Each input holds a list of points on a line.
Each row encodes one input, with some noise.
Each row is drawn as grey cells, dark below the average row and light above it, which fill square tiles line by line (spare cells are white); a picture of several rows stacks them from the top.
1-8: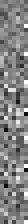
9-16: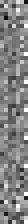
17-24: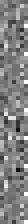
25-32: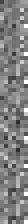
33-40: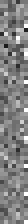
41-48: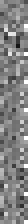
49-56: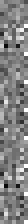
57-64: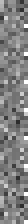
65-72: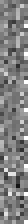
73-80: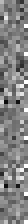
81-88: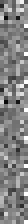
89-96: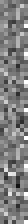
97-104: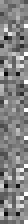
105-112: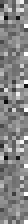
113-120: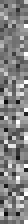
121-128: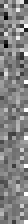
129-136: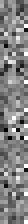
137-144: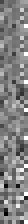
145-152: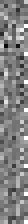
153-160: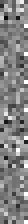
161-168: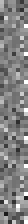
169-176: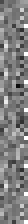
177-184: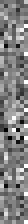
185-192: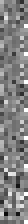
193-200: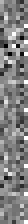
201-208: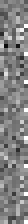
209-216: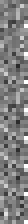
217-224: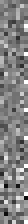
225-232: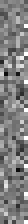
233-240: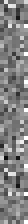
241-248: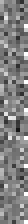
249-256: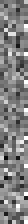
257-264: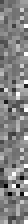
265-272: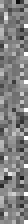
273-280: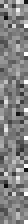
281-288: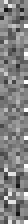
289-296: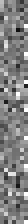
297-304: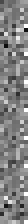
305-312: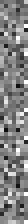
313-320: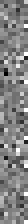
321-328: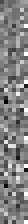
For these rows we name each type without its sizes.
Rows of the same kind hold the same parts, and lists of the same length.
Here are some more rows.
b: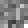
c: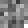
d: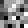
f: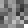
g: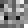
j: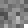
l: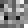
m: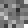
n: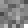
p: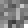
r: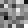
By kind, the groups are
b, c, f, j, n, p, r
d
g, l, m

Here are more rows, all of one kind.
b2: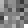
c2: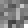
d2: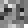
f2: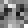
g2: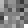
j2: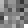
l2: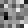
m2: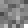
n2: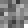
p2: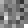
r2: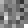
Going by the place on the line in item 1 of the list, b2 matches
g2, j2, p2 and r2.
